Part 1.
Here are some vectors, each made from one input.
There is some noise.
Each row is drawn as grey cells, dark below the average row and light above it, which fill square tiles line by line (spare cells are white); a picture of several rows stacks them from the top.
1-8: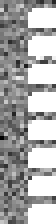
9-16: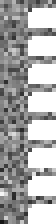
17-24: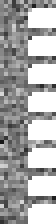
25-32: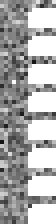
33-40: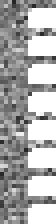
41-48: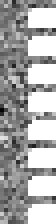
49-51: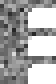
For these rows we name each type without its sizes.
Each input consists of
a point on a circle.
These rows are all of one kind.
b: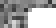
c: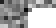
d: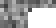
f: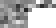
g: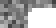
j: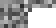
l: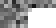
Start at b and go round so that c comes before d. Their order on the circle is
b, f, c, g, d, j, l.
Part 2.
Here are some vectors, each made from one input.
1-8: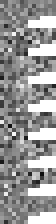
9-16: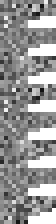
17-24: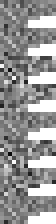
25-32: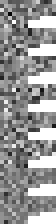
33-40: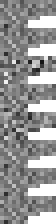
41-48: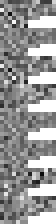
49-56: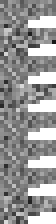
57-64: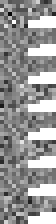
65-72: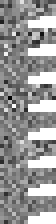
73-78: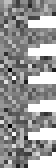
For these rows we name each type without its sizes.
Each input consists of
a label.
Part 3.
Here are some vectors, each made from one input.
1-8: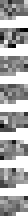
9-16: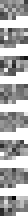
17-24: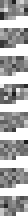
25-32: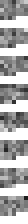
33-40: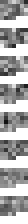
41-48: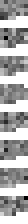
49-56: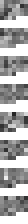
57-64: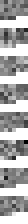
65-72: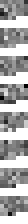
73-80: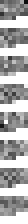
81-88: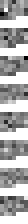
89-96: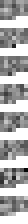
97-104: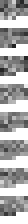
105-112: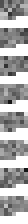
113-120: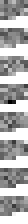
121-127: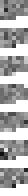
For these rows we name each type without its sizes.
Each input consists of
either a fixed value, or four true/false values.
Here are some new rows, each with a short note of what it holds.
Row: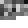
a fixed value
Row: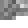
four true/false values
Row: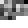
a fixed value
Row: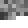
four true/false values
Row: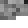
four true/false values
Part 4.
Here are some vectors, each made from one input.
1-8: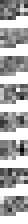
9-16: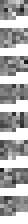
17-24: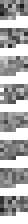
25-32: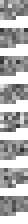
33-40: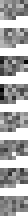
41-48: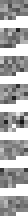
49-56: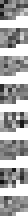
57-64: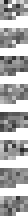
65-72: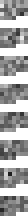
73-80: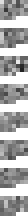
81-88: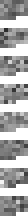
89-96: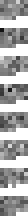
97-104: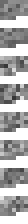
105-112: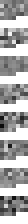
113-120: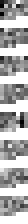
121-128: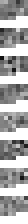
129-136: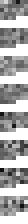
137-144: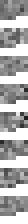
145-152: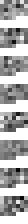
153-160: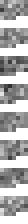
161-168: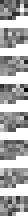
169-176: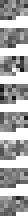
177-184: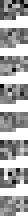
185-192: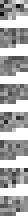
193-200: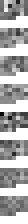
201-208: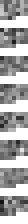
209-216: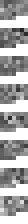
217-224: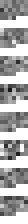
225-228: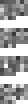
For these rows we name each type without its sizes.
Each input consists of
a node of a tree.
